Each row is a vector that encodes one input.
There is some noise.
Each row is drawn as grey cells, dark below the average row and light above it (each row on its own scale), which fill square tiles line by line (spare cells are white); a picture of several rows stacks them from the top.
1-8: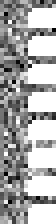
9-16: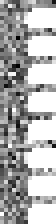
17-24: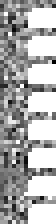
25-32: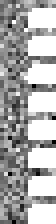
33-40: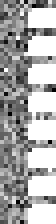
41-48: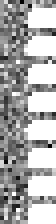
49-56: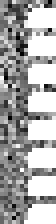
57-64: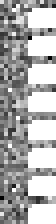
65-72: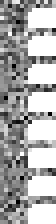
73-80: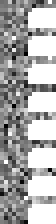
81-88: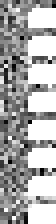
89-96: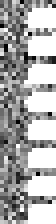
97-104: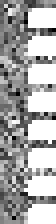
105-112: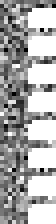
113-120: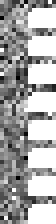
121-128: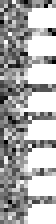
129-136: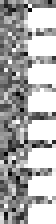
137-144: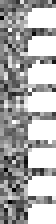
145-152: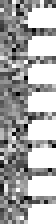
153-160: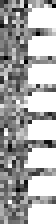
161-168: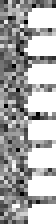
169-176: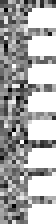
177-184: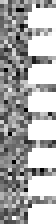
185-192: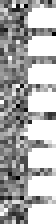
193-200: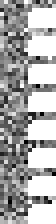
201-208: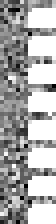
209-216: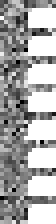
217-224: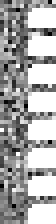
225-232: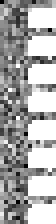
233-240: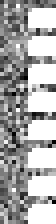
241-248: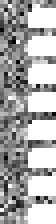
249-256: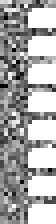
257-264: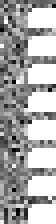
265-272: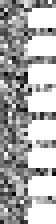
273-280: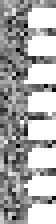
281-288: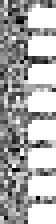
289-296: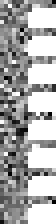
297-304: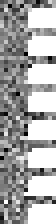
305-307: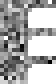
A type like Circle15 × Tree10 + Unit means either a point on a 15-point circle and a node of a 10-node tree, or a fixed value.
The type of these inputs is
Bool × Label6 × Label9 × Line8.
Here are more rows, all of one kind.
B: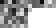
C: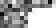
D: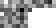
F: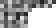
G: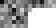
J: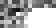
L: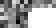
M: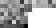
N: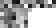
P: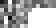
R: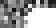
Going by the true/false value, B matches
C, L, M and R.
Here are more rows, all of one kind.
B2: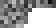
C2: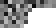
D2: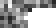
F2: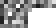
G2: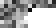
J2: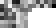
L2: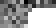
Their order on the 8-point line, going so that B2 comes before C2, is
G2, F2, J2, B2, D2, L2, C2.
